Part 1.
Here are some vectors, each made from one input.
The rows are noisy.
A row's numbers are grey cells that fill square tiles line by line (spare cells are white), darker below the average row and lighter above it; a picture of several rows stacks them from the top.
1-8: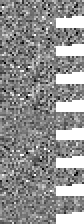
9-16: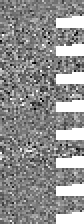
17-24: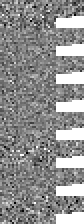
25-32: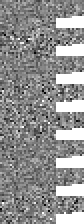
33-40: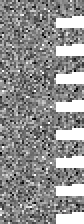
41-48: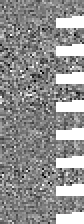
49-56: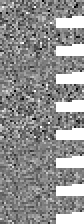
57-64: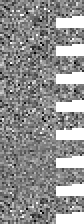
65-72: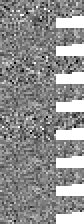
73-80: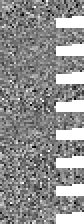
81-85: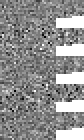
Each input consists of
either a point on a 10-point circle, or a node of a 12-node tree.
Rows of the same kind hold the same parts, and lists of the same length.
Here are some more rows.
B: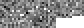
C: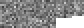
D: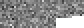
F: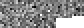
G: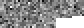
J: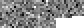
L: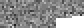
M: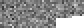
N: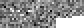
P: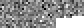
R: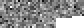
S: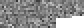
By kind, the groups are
B, F, G, J, N, P, R
C, D, L, M, S

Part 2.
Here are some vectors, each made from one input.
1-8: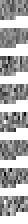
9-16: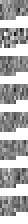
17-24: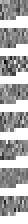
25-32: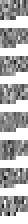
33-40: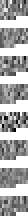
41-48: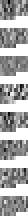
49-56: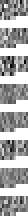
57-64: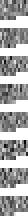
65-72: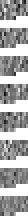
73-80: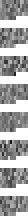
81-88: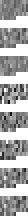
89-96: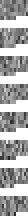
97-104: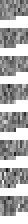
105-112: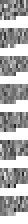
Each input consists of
a list of up to two points on a 7-point line.
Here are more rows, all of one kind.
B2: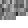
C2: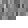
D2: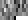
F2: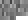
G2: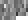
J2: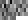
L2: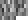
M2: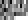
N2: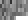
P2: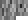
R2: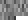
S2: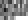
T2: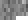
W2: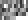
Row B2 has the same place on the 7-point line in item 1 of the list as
C2, F2, M2 and N2.
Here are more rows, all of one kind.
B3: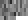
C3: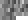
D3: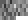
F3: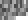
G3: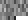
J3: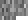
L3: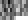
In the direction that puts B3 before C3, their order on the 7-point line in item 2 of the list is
B3, F3, L3, J3, G3, C3, D3.
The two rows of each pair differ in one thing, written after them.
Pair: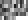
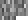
the place on the 7-point line in item 1 of the list
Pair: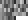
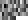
the place on the 7-point line in item 1 of the list
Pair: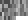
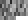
the place on the 7-point line in item 2 of the list
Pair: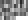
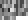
the place on the 7-point line in item 2 of the list
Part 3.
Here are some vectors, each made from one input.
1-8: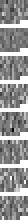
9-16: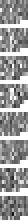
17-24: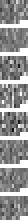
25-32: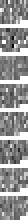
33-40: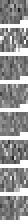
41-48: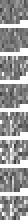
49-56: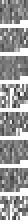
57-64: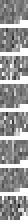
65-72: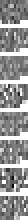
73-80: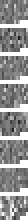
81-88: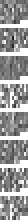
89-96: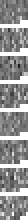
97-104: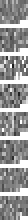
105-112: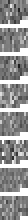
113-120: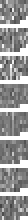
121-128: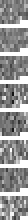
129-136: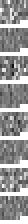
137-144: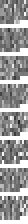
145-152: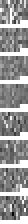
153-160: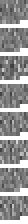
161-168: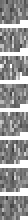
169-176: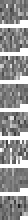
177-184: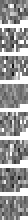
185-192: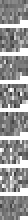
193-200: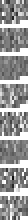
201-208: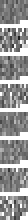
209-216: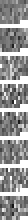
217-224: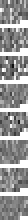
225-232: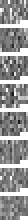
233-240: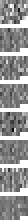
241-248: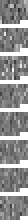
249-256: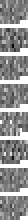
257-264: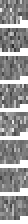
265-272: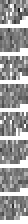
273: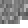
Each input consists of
either a point on a 7-point line, or four true/false values.
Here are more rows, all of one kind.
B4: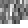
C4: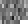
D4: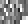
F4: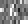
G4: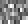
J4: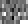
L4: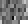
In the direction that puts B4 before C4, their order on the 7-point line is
D4, B4, F4, J4, G4, L4, C4.
